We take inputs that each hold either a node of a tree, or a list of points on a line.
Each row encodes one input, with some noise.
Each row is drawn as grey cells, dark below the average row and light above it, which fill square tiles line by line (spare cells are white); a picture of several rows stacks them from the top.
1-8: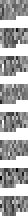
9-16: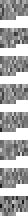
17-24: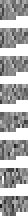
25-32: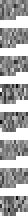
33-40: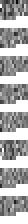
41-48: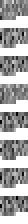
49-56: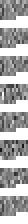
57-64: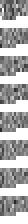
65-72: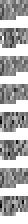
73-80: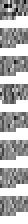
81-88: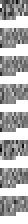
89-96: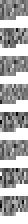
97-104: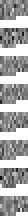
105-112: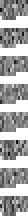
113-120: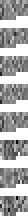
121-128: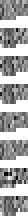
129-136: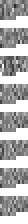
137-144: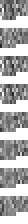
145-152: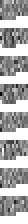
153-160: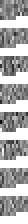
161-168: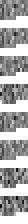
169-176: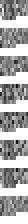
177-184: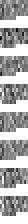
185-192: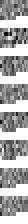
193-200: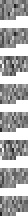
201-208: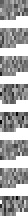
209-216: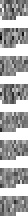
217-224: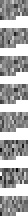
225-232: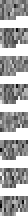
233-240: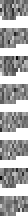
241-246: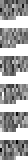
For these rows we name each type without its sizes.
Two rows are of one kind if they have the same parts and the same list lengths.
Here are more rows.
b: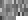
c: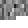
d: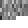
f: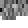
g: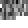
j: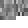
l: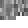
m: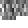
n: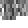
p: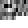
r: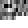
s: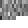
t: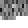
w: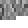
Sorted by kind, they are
b, d, j, l, s
c, w
f, g, m, n, t
p, r

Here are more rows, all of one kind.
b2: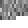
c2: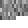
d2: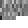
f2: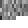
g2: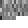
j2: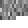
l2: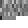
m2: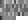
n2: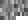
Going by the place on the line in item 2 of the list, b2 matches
c2 and j2.
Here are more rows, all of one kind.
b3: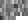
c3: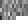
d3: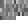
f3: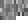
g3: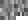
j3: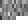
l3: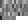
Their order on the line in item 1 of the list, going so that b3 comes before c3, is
g3, b3, f3, d3, l3, j3, c3.
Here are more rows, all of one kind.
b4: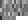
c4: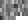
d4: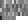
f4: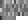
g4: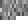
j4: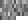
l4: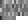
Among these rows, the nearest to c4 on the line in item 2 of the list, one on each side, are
b4 and d4.
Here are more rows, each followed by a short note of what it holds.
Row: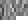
a list of one item
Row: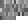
a list of two items
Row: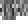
a node of a tree
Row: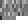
a list of two items
